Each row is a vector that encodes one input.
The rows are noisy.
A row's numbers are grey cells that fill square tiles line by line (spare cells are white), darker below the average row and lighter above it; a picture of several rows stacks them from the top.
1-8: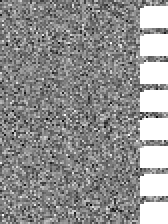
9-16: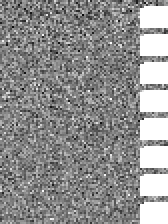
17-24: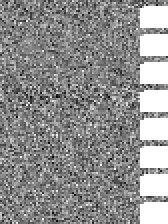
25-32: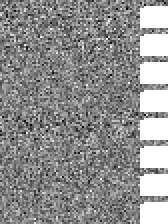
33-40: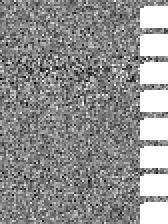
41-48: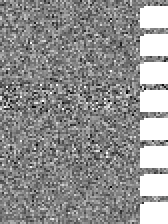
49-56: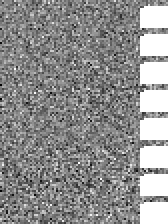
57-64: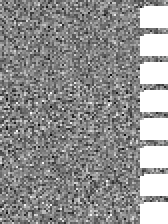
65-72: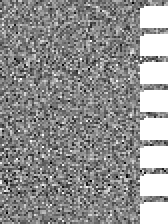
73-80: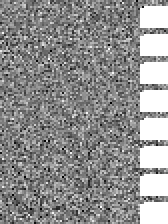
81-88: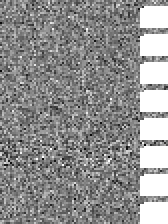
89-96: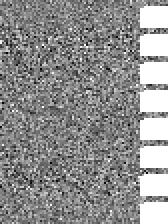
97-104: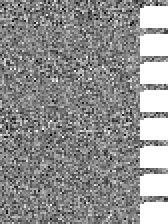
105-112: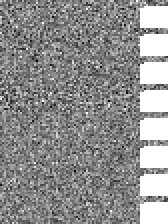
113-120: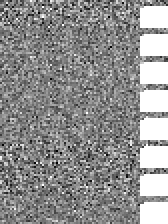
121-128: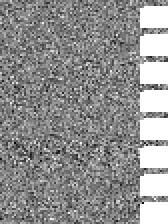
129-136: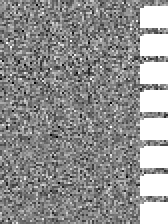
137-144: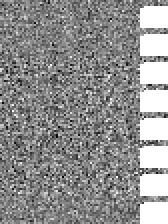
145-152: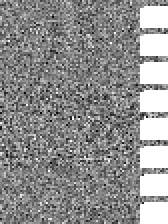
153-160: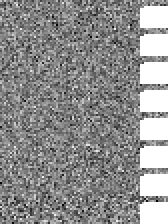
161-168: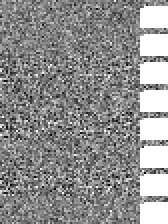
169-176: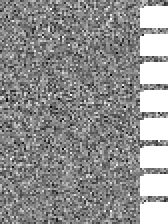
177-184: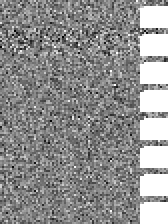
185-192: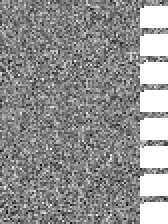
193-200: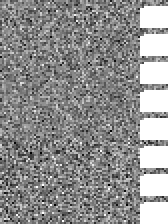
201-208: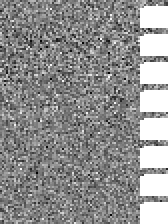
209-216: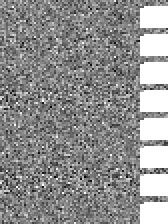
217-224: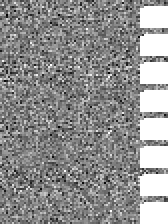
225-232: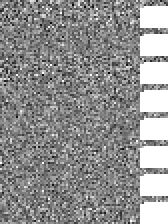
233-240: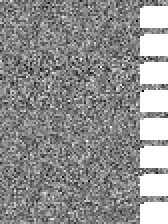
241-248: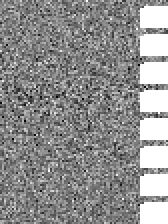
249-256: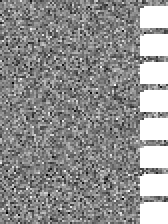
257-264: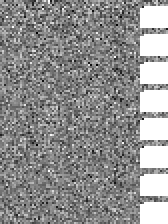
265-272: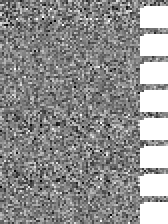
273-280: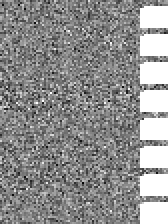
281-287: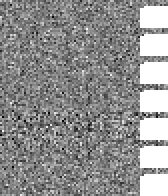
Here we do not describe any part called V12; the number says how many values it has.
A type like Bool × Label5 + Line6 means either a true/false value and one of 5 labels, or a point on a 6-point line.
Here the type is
Bool × V12 + Line20.
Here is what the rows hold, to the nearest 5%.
About 60% of them hold a point on a 20-point line. The rest hold a true/false value and a value of V12.
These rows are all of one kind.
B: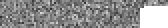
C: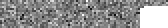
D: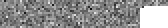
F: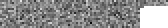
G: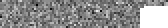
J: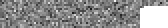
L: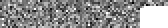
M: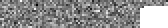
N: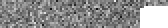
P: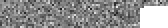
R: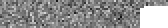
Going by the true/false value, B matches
G, N and R.
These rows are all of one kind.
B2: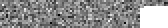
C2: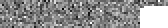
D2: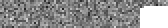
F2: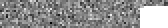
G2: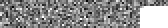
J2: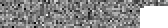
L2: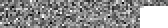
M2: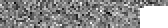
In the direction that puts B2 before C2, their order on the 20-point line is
G2, L2, B2, F2, D2, J2, C2, M2.
